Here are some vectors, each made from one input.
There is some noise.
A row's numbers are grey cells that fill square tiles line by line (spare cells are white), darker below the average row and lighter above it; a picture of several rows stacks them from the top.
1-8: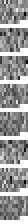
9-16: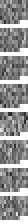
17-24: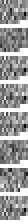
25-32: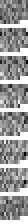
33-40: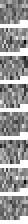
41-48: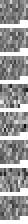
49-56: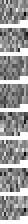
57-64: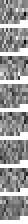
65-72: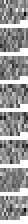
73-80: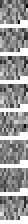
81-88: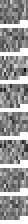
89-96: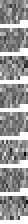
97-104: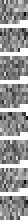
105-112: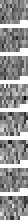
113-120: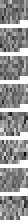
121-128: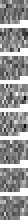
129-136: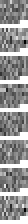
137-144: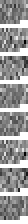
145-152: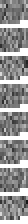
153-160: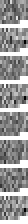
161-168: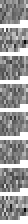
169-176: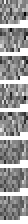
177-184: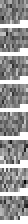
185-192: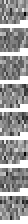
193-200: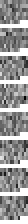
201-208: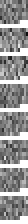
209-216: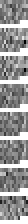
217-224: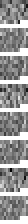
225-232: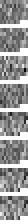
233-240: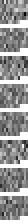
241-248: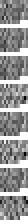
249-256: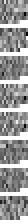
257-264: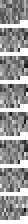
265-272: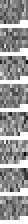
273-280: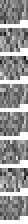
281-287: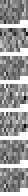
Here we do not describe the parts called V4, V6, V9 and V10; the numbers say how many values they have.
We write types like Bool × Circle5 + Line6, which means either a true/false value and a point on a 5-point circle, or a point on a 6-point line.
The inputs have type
Label5 × V9 × V10 + List3(Line5) + V4 × V6.
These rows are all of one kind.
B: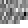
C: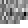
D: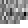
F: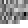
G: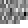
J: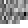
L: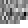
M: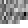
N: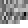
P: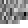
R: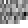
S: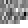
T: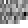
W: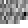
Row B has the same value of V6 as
C, D, M and W.
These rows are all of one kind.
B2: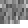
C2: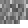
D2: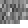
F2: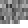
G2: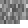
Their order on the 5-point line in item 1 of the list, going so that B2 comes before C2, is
F2, B2, D2, G2, C2.
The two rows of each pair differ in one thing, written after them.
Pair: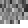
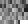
the value of V10
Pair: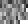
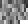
the value of V10
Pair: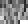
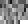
the value of V9
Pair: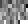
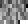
the value of V10
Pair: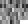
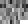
the value of V10
